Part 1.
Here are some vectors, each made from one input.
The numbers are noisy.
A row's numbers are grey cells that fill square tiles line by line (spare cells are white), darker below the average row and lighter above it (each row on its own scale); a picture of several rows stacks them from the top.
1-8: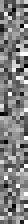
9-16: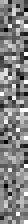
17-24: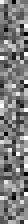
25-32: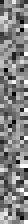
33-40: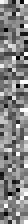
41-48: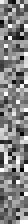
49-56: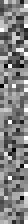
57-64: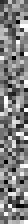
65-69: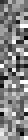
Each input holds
a node of an 11-node tree.
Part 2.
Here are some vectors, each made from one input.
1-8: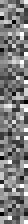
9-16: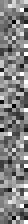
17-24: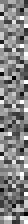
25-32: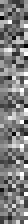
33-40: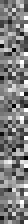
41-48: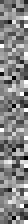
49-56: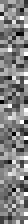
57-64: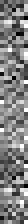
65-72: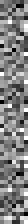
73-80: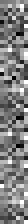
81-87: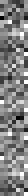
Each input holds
a point on an 11-point line.
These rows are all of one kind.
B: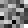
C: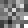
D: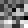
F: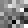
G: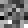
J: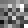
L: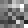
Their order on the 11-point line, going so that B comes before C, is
D, G, B, F, L, J, C.
